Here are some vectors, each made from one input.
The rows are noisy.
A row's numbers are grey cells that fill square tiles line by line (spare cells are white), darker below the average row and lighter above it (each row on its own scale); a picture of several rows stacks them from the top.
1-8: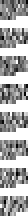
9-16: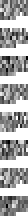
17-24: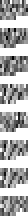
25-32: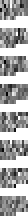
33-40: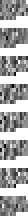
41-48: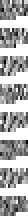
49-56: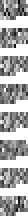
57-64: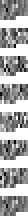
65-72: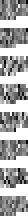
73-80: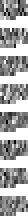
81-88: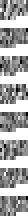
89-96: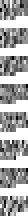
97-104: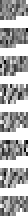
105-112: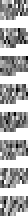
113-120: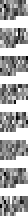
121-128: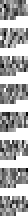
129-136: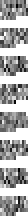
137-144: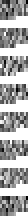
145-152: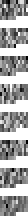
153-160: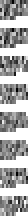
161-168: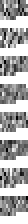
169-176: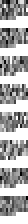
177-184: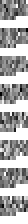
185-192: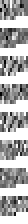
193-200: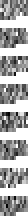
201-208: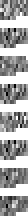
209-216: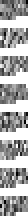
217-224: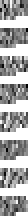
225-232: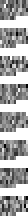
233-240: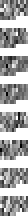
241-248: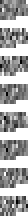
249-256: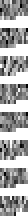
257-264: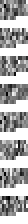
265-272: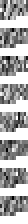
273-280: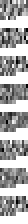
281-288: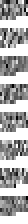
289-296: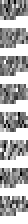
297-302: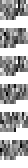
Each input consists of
either a point on a 6-point line, or a point on a 9-point line, or a node of a 20-node tree.
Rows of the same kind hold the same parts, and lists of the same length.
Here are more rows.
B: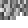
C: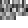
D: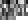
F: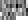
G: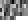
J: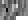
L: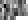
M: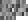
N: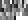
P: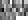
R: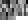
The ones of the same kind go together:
B
C, F, G, J, L, M, N, P
D, R

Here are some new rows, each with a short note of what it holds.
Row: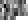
a node of a 20-node tree
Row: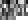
a point on a 9-point line
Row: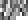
a point on a 6-point line
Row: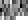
a node of a 20-node tree
